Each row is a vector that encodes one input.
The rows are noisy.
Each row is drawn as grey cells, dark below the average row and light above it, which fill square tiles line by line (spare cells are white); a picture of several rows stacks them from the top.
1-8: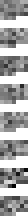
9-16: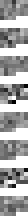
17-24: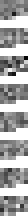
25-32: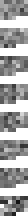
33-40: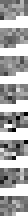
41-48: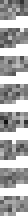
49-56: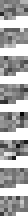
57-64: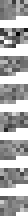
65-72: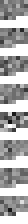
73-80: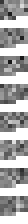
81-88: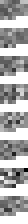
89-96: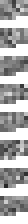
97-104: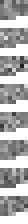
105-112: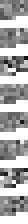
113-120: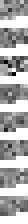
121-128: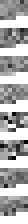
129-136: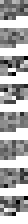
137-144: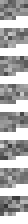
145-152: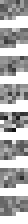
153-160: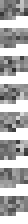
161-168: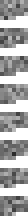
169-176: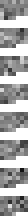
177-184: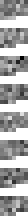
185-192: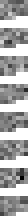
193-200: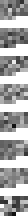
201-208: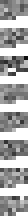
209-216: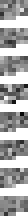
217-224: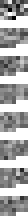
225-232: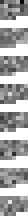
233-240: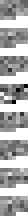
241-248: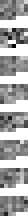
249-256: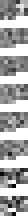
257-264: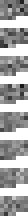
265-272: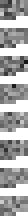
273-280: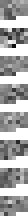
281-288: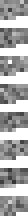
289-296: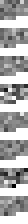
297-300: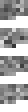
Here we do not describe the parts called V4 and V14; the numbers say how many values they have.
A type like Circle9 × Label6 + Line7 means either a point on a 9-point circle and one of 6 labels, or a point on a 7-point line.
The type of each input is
(Bool × Bool × Bool + V4) × V14 + Line7.
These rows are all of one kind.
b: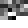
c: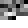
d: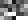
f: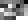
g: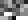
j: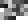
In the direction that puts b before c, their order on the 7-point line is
d, b, c, g, f, j.
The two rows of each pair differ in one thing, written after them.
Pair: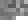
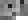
the value of V14
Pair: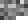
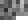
one of the three true/false values
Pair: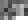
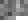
one of the three true/false values
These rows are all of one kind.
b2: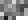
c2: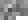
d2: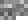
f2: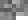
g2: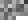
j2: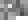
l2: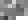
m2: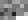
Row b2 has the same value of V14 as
l2 and m2.
